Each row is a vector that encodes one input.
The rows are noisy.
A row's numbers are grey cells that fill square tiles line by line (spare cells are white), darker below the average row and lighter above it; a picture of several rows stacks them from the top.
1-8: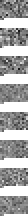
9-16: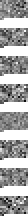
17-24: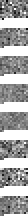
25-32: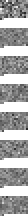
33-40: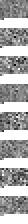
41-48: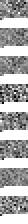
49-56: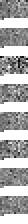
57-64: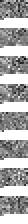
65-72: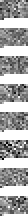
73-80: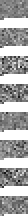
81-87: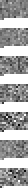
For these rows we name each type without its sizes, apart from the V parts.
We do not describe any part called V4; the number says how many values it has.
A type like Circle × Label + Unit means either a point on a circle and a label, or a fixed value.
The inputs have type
(Bool × Bool × Bool + Unit) × V4 + Line.
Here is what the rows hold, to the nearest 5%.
About 25% of them hold a point on a line. The rest hold a value of V4, together with either a fixed value, or three true/false values.
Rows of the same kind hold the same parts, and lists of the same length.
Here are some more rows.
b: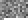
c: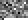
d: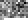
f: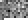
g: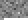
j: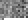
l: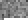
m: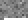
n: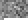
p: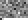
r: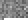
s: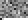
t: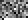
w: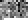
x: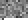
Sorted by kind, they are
b, d, f, g, l, m, p, s
c, t, w
j, n, r, x

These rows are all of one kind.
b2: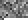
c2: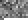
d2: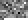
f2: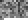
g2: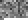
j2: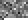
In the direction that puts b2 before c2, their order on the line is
d2, f2, g2, j2, b2, c2.
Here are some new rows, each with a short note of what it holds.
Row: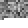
a value of V4
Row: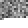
three true/false values and a value of V4
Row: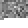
a value of V4
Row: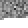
a value of V4
